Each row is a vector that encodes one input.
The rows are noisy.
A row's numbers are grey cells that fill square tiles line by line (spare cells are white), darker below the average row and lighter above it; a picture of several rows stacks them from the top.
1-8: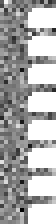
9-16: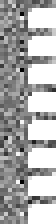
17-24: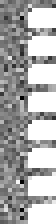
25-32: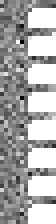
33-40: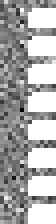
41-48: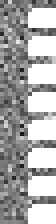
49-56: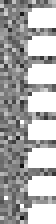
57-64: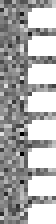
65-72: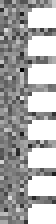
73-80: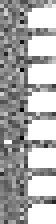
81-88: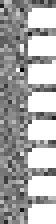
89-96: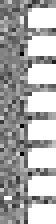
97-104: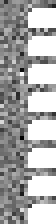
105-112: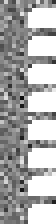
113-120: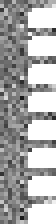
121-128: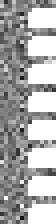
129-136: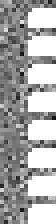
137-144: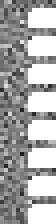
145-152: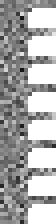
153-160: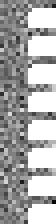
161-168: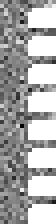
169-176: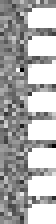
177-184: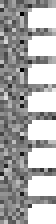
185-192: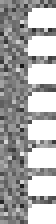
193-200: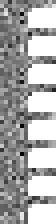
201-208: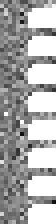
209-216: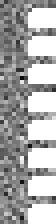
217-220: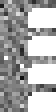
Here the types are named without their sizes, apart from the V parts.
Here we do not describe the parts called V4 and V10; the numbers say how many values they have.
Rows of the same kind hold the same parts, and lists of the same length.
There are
2 kinds of row.
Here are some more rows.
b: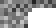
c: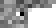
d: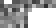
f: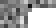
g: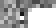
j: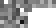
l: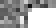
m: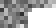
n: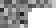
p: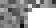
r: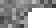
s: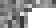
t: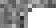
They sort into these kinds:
b, p, r, s, t
c, d, f, g, j, l, m, n

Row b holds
a point on each of two lines, three true/false values and a value of V10.
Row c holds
a point on a line and a value of V4.
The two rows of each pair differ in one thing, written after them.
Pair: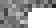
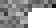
one of the three true/false values
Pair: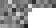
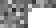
the value of V10
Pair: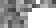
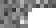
the place on one of the two lines
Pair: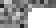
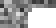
one of the three true/false values
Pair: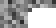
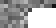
the place on one of the two lines
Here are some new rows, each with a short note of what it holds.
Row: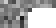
a point on each of two lines, three true/false values and a value of V10
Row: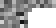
a point on a line and a value of V4
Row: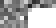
a point on a line and a value of V4
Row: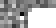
a point on a line and a value of V4
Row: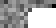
a point on each of two lines, three true/false values and a value of V10
